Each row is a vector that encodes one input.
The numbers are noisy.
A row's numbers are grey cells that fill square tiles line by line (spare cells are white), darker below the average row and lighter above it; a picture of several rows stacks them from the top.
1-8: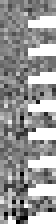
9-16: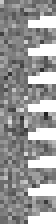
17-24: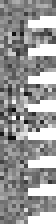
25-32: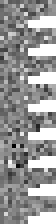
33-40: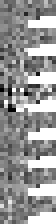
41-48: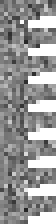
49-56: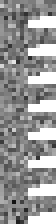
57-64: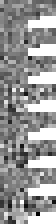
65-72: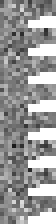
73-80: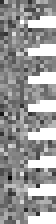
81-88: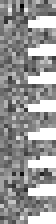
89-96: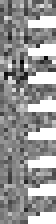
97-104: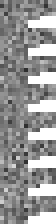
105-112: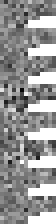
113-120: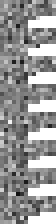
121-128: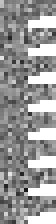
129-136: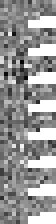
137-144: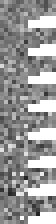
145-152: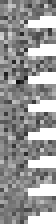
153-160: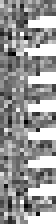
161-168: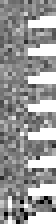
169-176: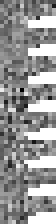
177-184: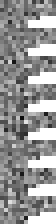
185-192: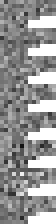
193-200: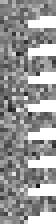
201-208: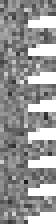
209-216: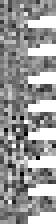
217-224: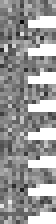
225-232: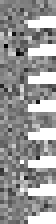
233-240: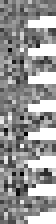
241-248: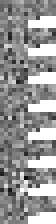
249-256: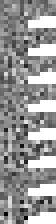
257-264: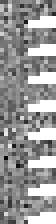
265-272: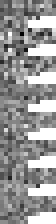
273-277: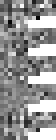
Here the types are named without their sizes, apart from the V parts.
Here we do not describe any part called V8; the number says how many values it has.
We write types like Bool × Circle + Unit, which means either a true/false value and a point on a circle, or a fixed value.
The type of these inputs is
Bool × (List(V8) + Tree).
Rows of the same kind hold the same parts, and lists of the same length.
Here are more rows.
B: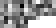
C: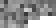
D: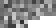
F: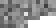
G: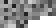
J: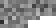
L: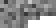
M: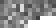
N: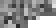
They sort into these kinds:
B, M
C, D, L
F, N
G, J

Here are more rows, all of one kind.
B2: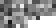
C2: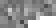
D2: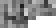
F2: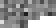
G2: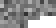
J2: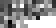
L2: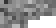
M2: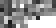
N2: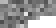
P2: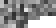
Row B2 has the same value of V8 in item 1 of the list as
D2, L2 and M2.
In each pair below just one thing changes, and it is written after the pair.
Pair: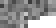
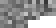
the value of V8 in item 1 of the list
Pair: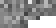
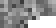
the true/false value
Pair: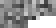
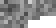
the true/false value
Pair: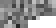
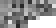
the value of V8 in item 1 of the list
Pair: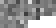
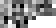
the true/false value
